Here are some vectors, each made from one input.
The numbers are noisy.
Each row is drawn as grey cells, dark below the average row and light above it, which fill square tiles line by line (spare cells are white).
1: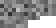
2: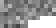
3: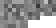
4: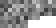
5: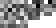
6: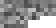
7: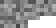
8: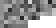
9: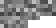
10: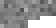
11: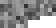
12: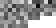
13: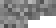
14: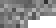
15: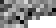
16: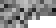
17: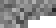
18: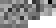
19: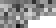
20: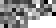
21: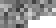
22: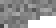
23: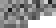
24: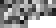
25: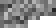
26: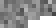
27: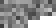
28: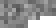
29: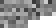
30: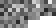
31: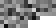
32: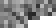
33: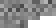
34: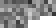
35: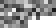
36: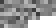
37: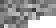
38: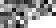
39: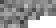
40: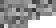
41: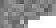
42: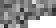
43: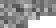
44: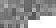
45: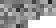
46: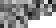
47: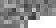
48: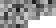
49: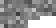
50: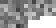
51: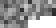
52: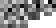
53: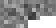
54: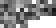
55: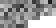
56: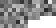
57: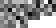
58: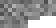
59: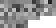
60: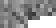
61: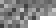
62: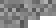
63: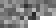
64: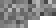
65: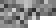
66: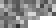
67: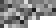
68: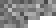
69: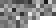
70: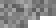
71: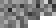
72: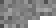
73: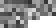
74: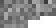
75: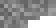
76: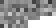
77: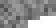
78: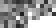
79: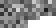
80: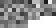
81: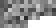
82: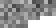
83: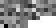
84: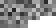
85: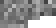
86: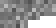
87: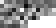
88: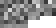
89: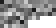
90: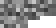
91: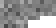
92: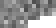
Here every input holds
either a point on a 9-point line, or a point on a 10-point line.
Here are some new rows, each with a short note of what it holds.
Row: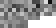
a point on a 10-point line
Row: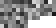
a point on a 10-point line
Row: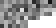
a point on a 9-point line
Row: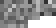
a point on a 9-point line
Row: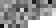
a point on a 9-point line
